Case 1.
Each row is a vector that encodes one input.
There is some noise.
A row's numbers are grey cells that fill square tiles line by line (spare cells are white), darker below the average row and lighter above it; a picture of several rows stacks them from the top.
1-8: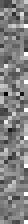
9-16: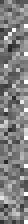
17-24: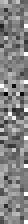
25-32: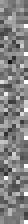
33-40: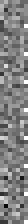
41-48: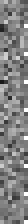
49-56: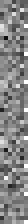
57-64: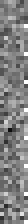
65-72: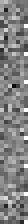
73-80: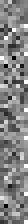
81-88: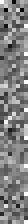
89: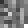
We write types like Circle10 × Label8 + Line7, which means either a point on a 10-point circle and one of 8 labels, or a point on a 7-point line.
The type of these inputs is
Line11.
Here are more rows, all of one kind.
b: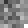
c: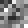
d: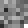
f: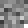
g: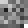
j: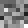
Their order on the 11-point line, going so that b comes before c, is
g, d, f, j, b, c.
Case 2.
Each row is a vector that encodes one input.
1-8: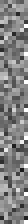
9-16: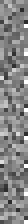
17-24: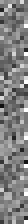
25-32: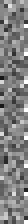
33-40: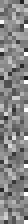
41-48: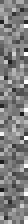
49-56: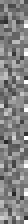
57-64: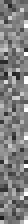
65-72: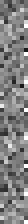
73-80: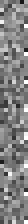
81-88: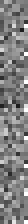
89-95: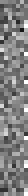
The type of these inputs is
Bool × Bool × Bool.
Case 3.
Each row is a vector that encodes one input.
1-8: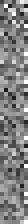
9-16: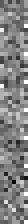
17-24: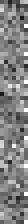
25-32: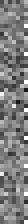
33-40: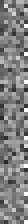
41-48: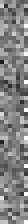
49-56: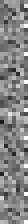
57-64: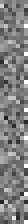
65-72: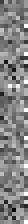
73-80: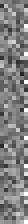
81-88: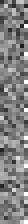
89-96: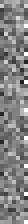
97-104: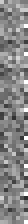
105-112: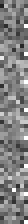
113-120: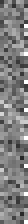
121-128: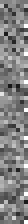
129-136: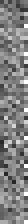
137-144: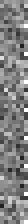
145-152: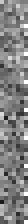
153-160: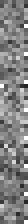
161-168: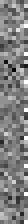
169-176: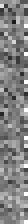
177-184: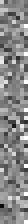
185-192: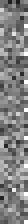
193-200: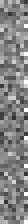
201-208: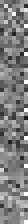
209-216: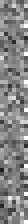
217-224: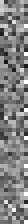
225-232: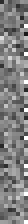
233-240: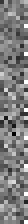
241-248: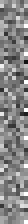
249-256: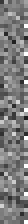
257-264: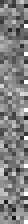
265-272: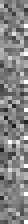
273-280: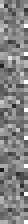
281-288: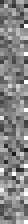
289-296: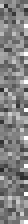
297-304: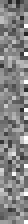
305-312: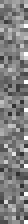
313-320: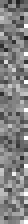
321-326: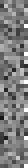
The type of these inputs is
Bool × Bool × Bool.
